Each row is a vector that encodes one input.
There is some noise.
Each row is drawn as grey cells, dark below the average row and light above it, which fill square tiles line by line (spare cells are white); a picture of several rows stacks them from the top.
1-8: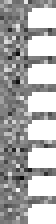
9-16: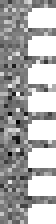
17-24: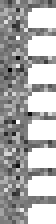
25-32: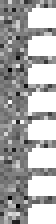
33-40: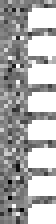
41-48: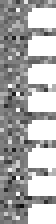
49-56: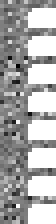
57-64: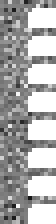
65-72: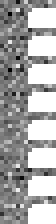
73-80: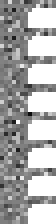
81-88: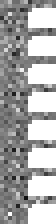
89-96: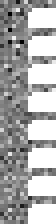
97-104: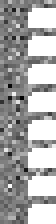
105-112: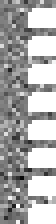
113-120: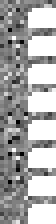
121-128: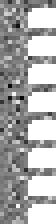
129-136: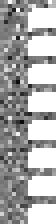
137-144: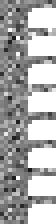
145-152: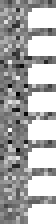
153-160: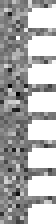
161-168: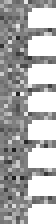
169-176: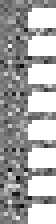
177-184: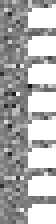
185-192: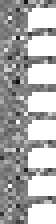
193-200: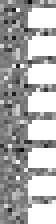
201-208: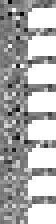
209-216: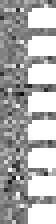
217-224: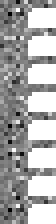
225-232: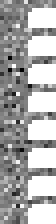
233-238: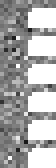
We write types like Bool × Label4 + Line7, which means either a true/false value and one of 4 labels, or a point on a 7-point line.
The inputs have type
Bool × Label12.
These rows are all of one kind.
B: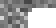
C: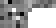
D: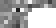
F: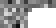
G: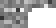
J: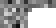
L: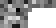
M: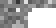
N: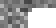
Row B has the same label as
F, J and N.
